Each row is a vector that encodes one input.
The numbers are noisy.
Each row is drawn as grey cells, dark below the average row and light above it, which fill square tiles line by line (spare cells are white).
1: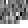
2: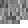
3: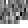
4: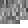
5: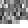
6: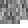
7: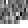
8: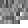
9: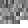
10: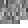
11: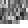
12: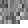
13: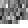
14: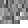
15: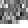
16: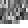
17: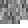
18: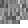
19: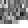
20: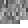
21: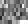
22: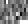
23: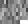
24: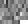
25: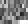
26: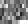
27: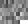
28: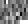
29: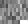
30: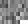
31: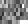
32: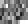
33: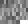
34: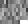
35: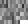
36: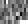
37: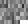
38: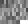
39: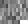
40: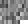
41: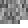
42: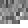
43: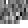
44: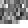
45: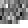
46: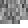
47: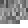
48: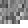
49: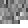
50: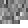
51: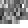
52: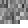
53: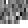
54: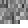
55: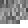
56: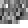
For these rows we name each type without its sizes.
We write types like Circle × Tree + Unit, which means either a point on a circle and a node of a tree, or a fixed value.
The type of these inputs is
Bool × Bool × Bool + Tree + Unit.
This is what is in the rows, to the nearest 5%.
About 15% of them hold a fixed value. About 25% of them hold a node of a tree. The rest hold three true/false values.
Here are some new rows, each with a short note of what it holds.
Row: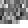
a node of a tree
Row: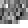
a node of a tree
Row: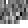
a fixed value
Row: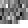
a node of a tree
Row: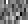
a fixed value
